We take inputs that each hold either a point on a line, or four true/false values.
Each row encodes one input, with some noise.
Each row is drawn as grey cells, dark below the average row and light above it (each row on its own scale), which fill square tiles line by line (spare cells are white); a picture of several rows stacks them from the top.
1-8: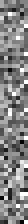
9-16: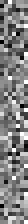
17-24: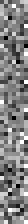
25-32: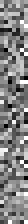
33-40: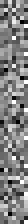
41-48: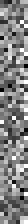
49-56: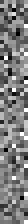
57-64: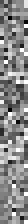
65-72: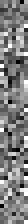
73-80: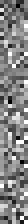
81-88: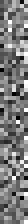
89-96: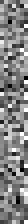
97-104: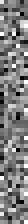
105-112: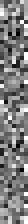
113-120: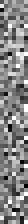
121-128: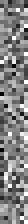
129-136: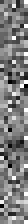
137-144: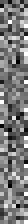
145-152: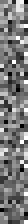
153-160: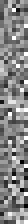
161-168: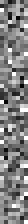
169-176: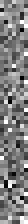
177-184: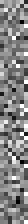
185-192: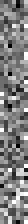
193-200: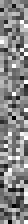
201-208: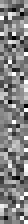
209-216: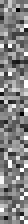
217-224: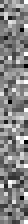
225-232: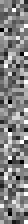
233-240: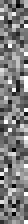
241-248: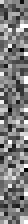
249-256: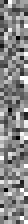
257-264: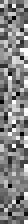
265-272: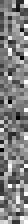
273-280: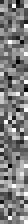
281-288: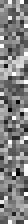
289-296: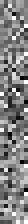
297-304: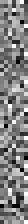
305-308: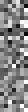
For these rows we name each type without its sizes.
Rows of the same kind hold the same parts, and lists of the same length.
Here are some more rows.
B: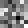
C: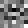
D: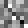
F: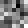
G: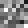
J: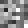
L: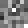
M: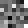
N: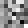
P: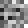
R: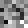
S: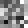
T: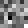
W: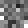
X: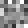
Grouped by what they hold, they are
B, C, F, M, P, R, S, T, W
D, G, J, L, N, X

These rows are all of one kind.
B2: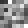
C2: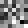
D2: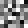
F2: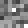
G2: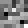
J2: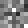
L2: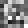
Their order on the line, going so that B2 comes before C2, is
B2, L2, J2, F2, G2, C2, D2.
